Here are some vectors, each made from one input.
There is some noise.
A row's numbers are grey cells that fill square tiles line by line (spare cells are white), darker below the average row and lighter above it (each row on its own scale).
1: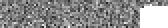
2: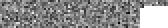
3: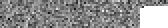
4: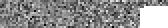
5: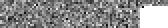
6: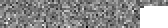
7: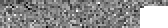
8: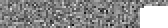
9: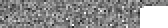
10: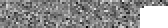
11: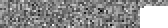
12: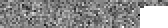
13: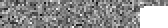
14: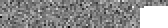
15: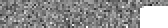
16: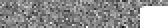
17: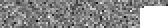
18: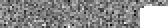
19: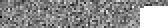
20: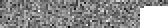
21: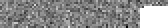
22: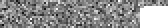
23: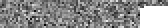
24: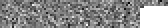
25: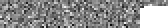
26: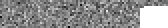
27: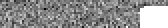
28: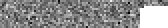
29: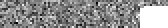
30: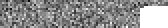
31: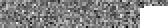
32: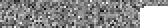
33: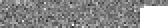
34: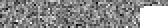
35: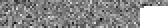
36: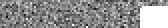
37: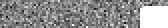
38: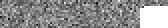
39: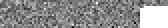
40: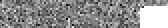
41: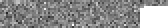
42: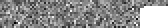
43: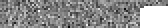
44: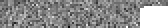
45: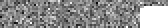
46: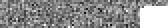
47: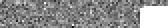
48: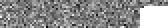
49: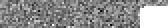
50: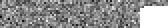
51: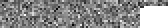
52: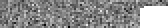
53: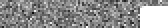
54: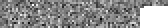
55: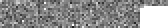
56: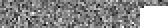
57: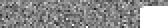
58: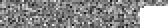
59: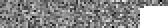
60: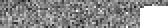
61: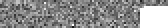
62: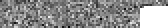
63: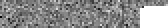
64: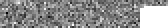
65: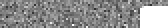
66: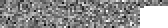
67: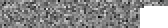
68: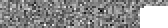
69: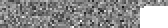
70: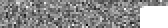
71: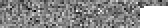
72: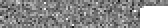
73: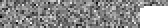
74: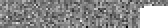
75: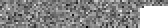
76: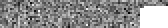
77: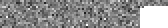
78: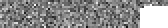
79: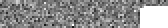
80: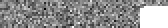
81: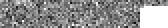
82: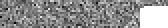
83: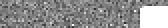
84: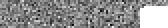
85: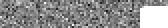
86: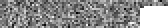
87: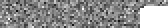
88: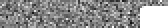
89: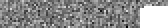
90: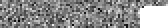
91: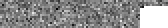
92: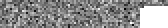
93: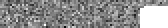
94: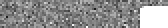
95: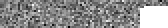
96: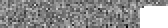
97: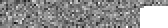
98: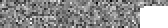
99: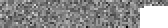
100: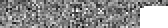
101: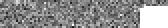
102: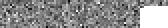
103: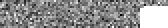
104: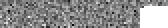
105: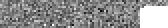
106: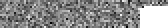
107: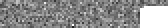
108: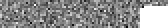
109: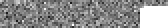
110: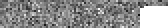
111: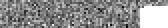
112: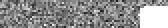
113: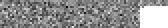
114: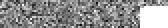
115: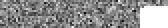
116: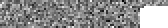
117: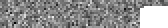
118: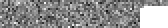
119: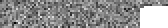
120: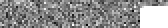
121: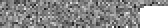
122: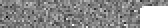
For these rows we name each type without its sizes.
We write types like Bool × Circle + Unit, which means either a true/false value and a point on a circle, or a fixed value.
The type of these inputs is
Bool × Line.
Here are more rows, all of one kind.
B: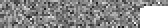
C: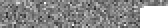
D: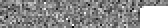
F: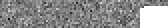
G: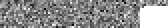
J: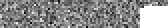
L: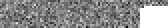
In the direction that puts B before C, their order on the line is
D, J, G, B, L, F, C.
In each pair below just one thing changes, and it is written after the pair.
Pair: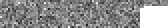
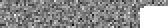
the true/false value
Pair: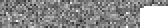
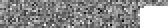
the place on the line
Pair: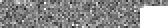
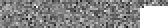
the true/false value
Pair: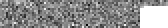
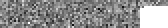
the true/false value
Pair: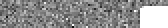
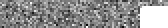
the place on the line
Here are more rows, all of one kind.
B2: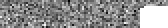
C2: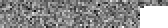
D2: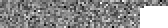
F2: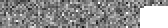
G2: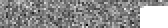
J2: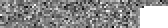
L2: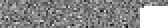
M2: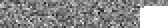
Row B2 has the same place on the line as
C2 and F2.
